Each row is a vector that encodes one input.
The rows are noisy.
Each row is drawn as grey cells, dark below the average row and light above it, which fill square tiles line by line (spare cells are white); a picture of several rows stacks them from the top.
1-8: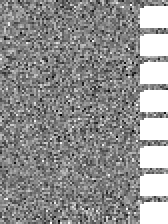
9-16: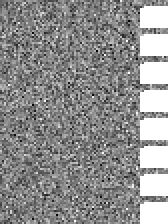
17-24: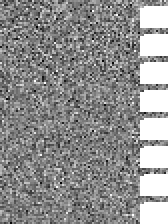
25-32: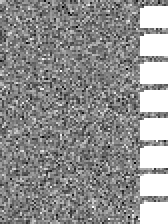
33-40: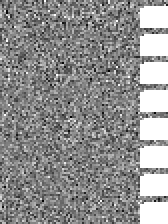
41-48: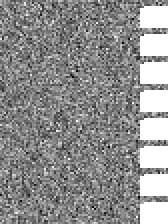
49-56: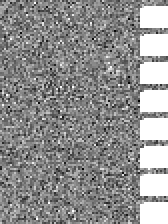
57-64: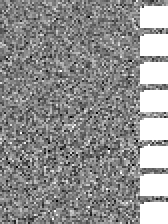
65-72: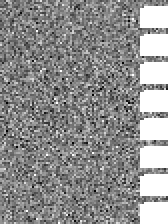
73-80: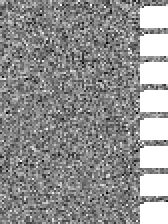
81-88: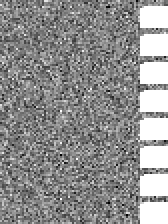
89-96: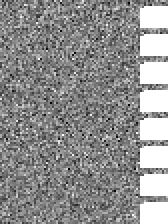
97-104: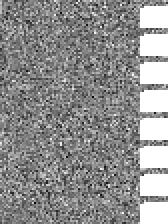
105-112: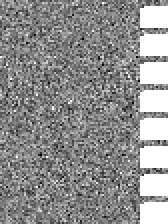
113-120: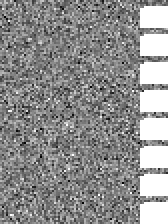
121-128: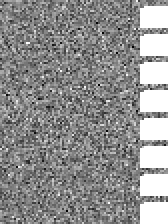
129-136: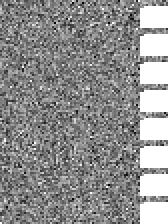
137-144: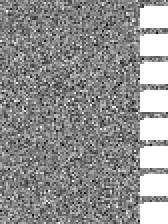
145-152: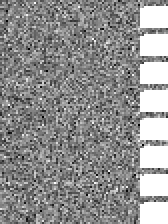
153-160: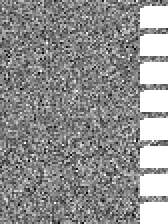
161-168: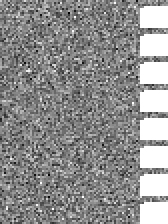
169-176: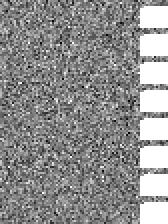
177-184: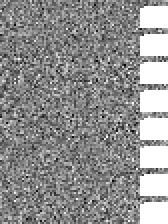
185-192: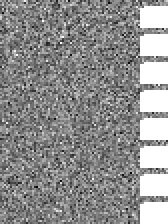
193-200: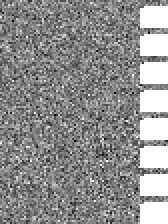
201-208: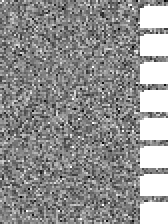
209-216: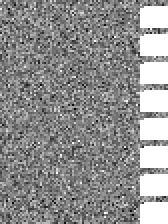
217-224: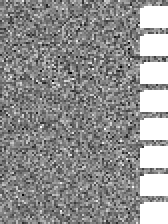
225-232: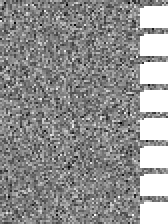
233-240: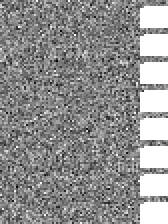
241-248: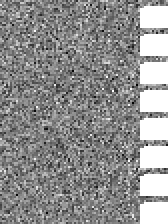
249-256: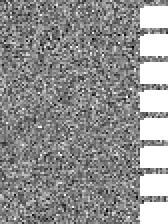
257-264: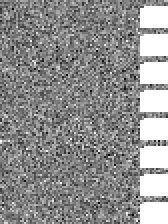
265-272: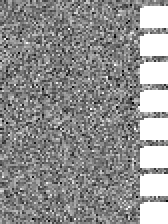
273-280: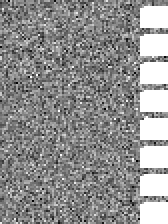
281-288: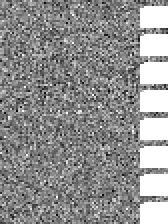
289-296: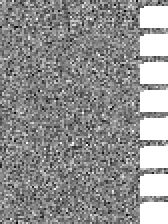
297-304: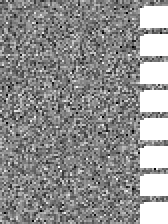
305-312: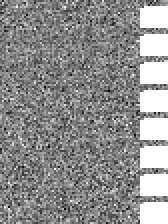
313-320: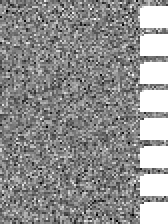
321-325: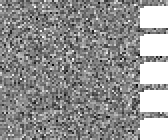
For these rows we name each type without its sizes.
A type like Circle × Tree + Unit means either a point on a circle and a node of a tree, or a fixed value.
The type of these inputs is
(Circle + Unit) × Line × (Tree + Unit).
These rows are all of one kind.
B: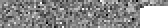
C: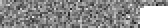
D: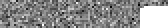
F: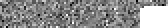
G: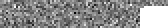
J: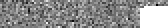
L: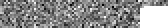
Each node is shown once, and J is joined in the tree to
C, D and L.
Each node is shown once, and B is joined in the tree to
C.
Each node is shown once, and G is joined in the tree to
D.
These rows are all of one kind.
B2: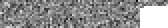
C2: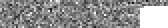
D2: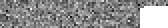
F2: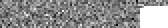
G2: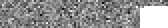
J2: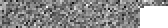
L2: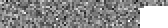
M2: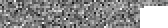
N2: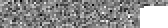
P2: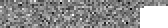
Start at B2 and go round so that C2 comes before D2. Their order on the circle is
B2, J2, L2, C2, F2, N2, G2, M2, D2, P2.
